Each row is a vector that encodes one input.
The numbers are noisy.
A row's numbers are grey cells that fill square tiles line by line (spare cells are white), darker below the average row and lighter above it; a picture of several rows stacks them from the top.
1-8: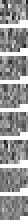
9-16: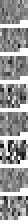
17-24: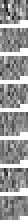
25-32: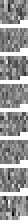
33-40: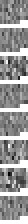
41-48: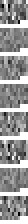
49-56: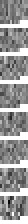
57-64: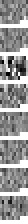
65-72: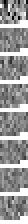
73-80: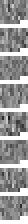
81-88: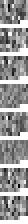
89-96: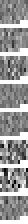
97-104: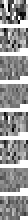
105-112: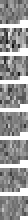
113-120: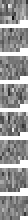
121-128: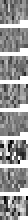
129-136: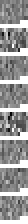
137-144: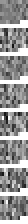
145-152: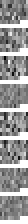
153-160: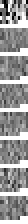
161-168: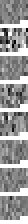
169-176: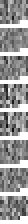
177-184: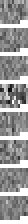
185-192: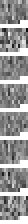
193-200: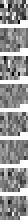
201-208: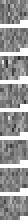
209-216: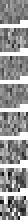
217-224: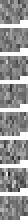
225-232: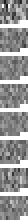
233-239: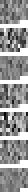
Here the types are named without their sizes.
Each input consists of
a point on a circle, together with either a label, or three true/false values.
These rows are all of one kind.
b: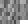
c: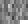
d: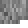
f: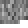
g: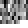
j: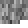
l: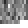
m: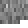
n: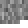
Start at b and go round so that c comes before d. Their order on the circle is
b, g, j, l, c, f, n, d, m.
